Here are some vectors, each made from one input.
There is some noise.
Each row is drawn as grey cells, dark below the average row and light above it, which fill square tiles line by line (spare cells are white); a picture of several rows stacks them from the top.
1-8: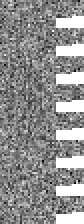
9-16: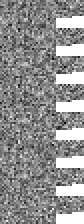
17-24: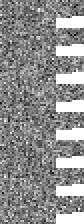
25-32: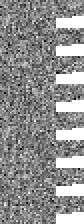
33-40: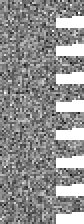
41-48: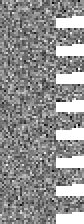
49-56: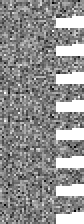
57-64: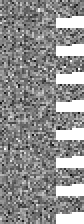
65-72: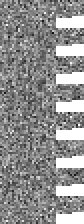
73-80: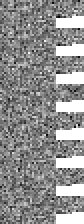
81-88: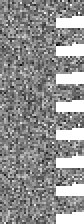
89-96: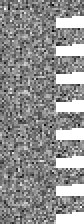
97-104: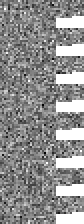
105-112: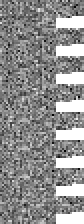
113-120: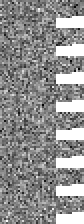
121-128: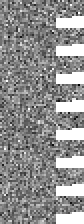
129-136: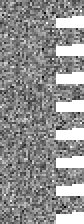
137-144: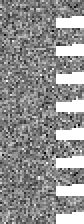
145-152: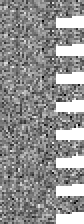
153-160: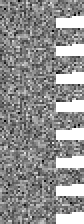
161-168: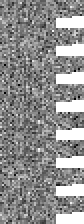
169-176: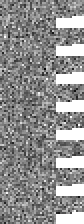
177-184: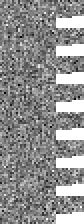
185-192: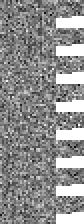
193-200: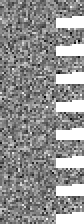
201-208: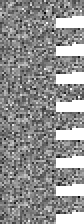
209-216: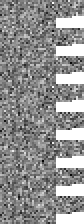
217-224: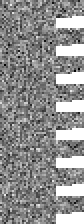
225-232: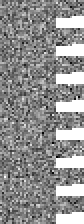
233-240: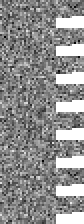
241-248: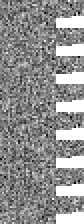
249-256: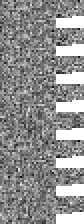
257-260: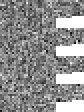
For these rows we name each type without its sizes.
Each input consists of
either a point on a circle, or a fixed value, or four true/false values.
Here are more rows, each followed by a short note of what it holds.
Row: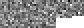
four true/false values
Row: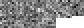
four true/false values
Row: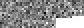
a fixed value
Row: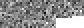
a fixed value
